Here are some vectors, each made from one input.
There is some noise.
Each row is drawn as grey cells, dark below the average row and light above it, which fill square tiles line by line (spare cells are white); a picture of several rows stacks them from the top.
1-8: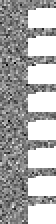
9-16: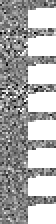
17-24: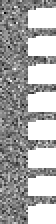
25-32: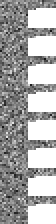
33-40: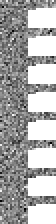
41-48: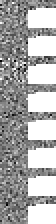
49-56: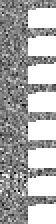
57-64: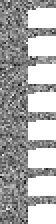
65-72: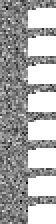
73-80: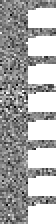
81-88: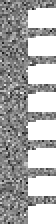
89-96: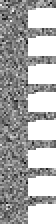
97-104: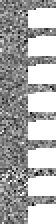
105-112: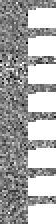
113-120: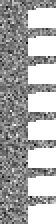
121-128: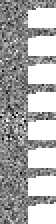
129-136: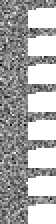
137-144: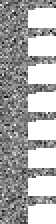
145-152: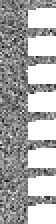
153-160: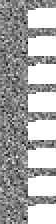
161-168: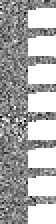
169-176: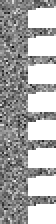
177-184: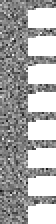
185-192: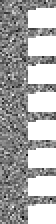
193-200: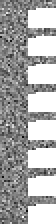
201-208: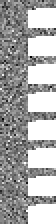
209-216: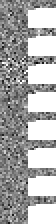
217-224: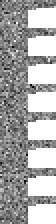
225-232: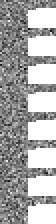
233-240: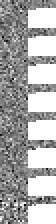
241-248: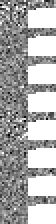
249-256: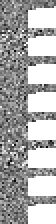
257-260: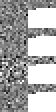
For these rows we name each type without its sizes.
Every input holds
a point on a circle and a true/false value.
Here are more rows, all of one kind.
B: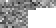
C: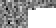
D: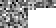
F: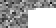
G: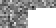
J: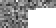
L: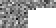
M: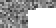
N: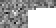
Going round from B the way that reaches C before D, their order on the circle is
B, J, F, M, N, L, G, C, D.
